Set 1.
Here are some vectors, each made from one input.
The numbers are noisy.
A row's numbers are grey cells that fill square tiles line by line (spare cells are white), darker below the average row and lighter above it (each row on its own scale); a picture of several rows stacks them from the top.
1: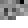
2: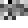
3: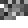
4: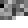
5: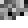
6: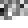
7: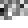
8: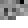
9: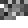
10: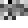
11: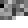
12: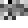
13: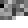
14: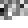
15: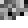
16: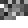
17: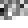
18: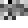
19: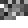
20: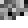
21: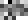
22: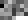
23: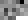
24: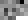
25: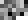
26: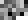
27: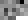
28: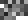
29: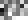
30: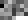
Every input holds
one of 6 labels.
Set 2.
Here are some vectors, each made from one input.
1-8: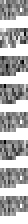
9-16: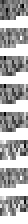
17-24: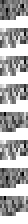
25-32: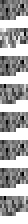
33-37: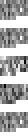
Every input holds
a point on a 4-point line.
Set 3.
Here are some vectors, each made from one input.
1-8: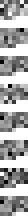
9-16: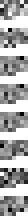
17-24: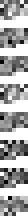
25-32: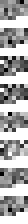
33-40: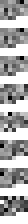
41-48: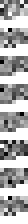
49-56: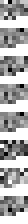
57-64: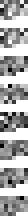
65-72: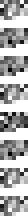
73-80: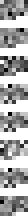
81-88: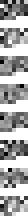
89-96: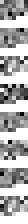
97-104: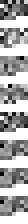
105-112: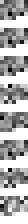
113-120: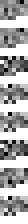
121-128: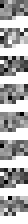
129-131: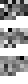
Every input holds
one of 6 labels.
